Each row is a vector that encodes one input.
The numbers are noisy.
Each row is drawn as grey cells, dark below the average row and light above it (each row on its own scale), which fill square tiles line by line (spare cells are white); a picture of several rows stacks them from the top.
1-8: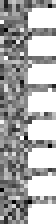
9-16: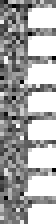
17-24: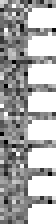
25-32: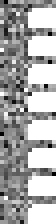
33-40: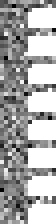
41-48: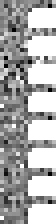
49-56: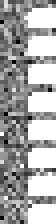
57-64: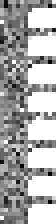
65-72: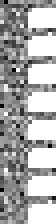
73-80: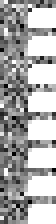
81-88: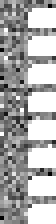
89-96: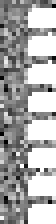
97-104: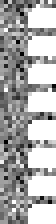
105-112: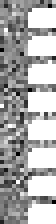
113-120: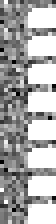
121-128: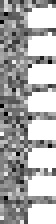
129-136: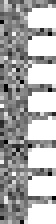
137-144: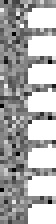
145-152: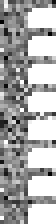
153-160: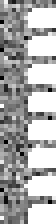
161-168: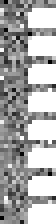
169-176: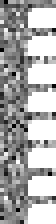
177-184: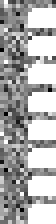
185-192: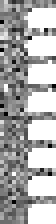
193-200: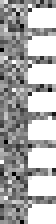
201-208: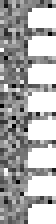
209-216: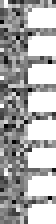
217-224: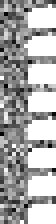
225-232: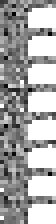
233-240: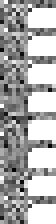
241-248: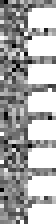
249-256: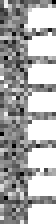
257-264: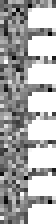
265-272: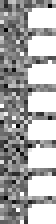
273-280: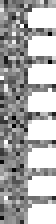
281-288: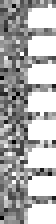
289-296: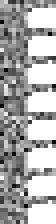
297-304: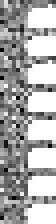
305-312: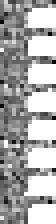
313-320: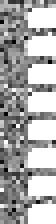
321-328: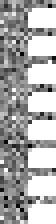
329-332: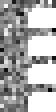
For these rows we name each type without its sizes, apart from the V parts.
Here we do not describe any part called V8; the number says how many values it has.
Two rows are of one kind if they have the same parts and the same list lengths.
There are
4 kinds of row.
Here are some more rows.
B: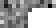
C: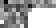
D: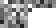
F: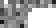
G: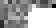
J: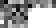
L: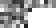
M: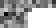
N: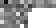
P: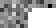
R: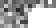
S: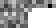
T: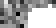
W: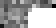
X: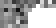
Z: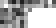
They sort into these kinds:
B, D, P, S
C, L, N, R, X, Z
F, J, M, T
G, W

